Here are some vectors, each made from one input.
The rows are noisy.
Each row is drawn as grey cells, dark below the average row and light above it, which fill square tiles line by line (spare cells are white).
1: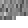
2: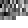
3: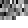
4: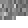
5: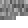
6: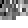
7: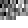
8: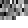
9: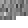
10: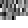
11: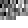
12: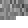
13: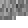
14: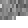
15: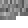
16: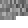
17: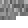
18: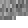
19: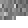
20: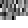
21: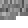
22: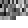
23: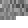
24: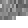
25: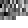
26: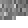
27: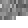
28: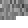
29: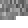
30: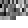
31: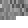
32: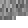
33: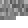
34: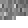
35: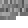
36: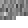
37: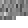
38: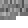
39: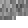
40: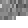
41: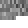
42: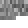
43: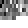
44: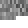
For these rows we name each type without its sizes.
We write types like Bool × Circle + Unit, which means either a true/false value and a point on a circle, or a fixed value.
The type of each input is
Bool × Bool × Bool + Label.
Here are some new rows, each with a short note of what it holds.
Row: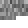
three true/false values
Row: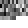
a label
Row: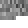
three true/false values
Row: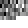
a label
